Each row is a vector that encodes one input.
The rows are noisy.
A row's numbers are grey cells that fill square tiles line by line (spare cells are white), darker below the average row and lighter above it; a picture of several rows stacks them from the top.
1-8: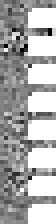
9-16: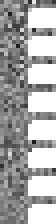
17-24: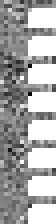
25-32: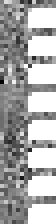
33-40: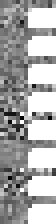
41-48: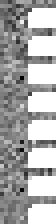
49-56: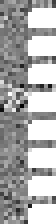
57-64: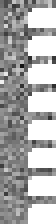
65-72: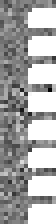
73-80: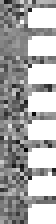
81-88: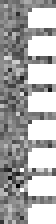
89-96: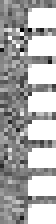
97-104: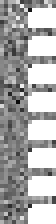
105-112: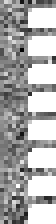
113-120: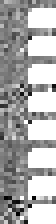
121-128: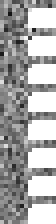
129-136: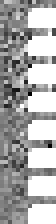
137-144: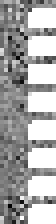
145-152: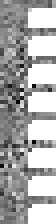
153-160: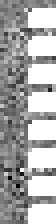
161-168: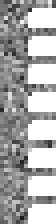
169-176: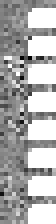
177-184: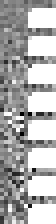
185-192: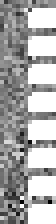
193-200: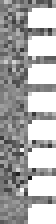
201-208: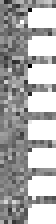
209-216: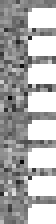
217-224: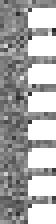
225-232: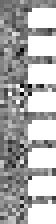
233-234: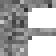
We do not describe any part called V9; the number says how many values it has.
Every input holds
a point on a 6-point circle, together with either a point on an 8-point circle, or a true/false value and a value of V9.
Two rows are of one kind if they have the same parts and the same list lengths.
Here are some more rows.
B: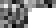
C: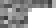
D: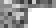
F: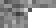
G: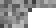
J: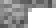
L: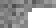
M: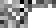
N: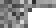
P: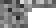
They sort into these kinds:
B, C
D, F, G, J, L, M, N, P

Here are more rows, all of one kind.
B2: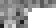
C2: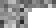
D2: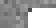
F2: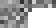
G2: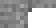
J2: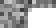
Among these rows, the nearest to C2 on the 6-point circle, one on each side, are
B2 and J2.
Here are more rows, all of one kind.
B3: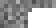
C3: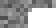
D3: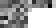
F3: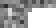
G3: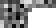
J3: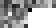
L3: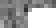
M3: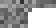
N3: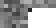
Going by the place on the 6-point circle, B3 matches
C3 and D3.
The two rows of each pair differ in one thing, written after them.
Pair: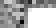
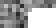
the place on the 6-point circle
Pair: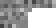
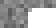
the value of V9
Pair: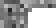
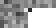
the place on the 6-point circle
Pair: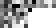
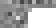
the place on the 6-point circle
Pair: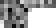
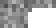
the value of V9
